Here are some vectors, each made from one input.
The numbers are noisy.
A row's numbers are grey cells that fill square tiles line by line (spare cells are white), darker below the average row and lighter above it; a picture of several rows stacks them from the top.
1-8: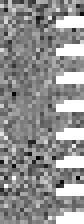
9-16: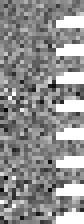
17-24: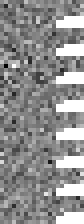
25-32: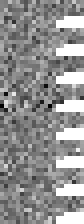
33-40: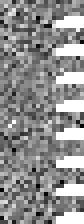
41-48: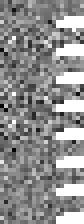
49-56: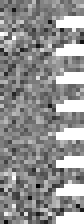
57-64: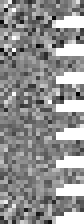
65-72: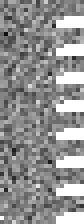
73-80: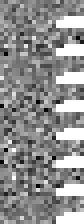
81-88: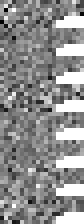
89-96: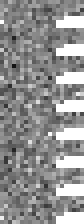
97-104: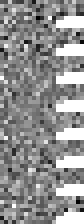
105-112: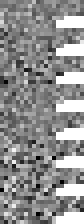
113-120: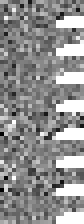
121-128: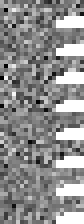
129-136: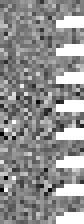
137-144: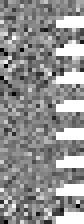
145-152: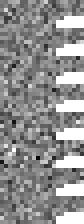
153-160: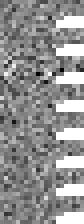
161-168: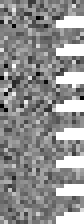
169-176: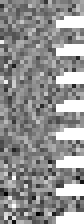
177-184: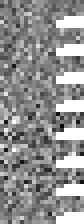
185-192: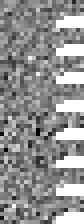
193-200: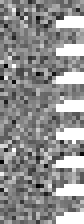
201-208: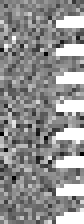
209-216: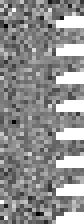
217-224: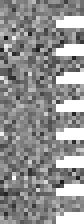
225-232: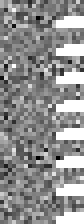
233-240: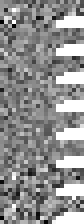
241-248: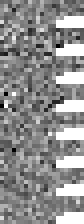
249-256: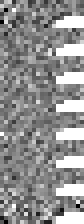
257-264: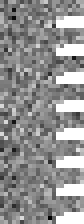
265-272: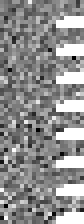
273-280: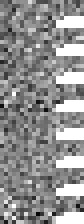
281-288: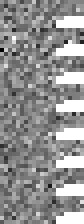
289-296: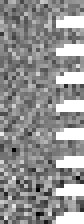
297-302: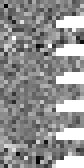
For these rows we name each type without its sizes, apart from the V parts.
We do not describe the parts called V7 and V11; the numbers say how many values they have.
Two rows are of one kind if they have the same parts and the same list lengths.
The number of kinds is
2.
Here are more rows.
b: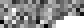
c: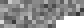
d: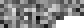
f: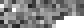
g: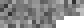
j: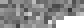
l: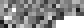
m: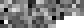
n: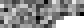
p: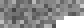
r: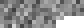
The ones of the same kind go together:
b, d, f, l, m, n
c, g, j, p, r

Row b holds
three labels and a value of V7.
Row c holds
two labels, a node of a tree and a value of V11.
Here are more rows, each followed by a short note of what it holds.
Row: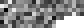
three labels and a value of V7
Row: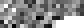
three labels and a value of V7
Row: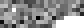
three labels and a value of V7
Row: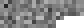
two labels, a node of a tree and a value of V11
